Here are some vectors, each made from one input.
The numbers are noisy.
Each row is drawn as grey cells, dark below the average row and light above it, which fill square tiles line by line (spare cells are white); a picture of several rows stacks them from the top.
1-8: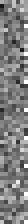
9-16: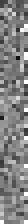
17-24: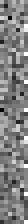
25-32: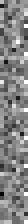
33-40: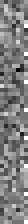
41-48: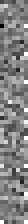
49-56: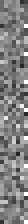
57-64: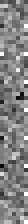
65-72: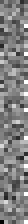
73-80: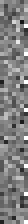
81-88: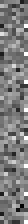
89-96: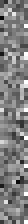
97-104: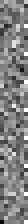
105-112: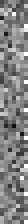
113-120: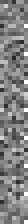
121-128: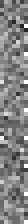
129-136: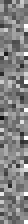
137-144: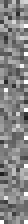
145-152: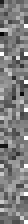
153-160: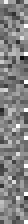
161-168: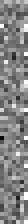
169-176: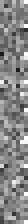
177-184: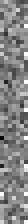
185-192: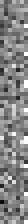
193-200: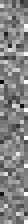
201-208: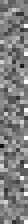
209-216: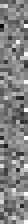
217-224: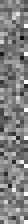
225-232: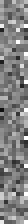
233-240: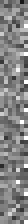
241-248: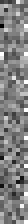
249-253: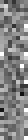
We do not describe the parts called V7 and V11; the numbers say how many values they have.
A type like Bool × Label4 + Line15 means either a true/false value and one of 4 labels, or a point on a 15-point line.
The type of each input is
(Bool × Bool × Bool + V11) × Label9 + V7.
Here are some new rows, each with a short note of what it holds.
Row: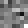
a value of V7
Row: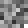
a value of V7
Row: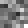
one of 9 labels and three true/false values
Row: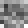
one of 9 labels and three true/false values
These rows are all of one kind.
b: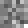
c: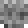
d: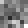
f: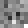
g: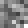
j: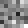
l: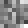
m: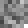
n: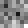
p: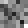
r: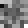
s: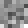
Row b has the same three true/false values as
d, f, g and n.
